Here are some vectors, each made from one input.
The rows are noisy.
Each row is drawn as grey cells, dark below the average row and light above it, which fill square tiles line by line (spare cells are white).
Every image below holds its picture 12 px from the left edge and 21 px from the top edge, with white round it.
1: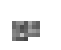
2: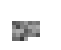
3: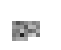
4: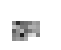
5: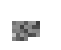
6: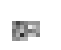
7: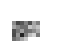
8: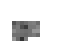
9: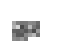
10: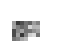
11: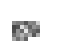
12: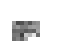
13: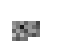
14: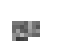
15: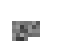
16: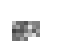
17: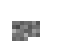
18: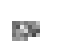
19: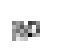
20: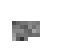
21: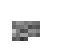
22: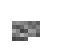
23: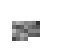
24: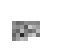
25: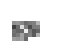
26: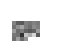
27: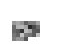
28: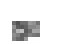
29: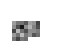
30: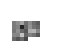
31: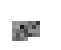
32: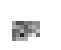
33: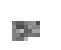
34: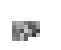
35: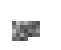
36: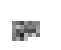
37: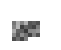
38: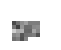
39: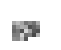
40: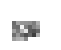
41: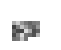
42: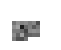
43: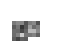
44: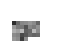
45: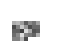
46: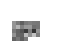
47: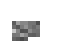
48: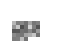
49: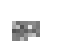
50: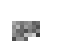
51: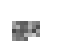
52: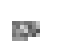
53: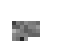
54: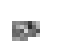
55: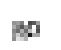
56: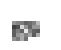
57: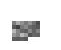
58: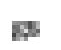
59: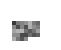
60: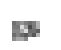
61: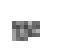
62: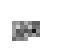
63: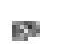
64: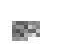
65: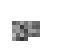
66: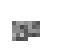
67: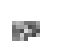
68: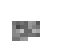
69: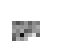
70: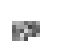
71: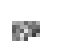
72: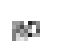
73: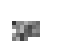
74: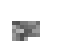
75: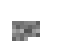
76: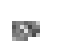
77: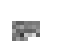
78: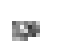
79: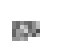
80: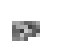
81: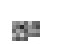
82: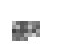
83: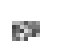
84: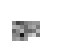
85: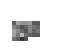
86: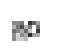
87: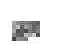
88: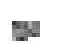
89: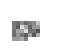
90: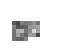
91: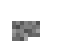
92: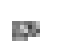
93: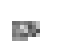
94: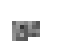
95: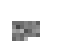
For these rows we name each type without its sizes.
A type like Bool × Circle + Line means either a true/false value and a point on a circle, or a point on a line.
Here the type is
List(Line).
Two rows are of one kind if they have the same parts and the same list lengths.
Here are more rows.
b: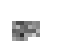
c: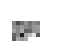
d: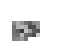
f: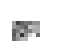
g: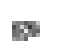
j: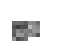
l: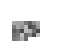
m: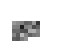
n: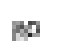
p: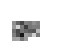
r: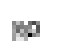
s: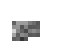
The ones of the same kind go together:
b, c, f, p
d, g, l
j, m, s
n, r

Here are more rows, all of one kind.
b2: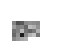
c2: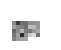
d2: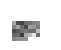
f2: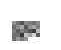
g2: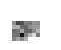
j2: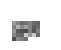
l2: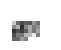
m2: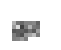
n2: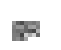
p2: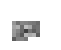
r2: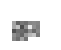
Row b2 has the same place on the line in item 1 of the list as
c2 and g2.
